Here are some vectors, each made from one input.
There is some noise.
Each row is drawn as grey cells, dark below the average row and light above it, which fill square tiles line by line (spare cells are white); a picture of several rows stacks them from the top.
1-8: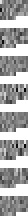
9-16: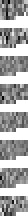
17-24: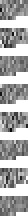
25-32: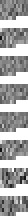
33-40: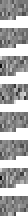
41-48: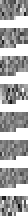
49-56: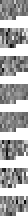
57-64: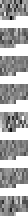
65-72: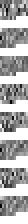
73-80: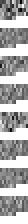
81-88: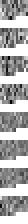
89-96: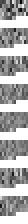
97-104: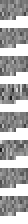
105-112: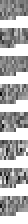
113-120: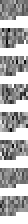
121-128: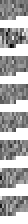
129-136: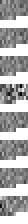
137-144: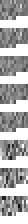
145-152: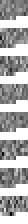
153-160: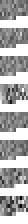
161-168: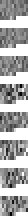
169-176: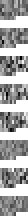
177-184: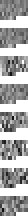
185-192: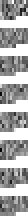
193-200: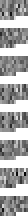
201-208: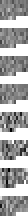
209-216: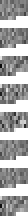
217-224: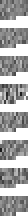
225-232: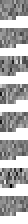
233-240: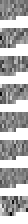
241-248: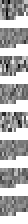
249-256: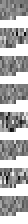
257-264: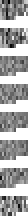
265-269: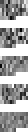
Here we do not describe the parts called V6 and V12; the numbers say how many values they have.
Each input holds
either one of 10 labels, a true/false value and a value of V6, or a value of V12.
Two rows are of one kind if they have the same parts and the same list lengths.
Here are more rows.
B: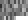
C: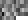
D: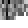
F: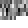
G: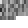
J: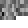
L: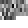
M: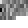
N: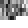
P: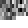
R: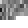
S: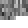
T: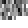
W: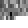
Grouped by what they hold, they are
B, C, G, J, M, R, S, W
D, F, L, N, P, T

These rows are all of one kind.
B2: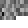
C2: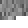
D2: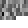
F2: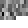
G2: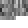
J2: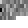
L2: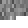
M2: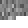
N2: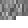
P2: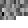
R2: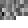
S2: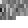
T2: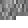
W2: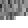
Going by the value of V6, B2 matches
D2, F2, P2 and R2.
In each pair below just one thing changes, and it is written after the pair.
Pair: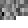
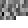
the true/false value
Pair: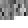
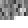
the label
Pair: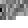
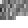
the label
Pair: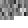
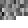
the value of V6
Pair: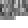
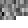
the value of V6
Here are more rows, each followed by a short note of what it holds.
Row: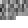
one of 10 labels, a true/false value and a value of V6
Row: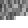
one of 10 labels, a true/false value and a value of V6
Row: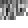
a value of V12
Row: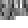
one of 10 labels, a true/false value and a value of V6
